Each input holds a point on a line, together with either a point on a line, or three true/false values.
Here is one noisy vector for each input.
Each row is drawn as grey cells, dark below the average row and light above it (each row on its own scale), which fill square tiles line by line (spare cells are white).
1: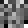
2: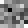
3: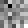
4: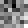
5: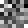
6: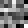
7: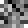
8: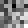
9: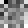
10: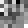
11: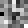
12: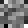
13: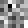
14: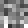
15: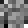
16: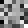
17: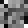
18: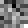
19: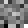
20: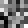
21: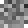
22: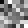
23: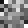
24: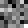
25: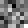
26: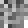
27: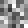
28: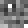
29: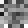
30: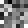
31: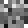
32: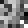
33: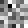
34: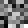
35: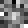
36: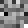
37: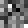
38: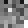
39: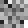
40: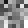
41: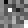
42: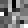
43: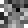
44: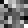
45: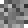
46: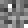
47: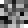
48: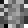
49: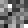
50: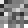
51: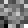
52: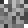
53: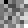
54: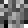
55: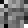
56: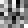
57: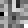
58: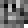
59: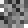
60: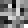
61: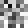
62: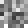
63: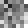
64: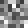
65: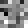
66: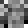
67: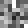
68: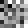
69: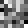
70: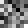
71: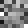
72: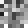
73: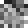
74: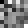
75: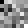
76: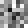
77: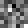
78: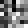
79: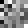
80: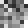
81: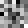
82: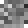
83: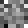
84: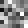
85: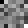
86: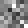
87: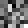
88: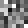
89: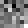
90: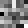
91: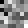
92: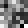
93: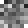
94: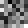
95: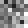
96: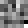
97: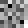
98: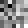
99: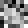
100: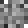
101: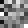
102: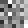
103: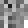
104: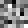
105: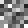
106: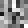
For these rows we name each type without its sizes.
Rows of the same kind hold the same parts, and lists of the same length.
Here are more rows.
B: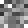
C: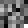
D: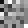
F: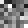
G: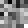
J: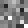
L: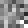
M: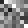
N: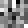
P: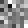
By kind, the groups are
B, C, F, G, J, M, N
D, L, P

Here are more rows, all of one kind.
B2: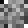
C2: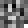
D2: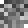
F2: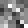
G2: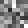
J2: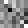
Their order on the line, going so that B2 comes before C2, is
D2, J2, B2, F2, G2, C2.
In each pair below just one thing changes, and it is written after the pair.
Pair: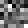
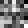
the place on the line
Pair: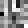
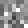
one of the three true/false values
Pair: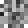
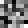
one of the three true/false values
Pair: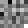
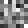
one of the three true/false values
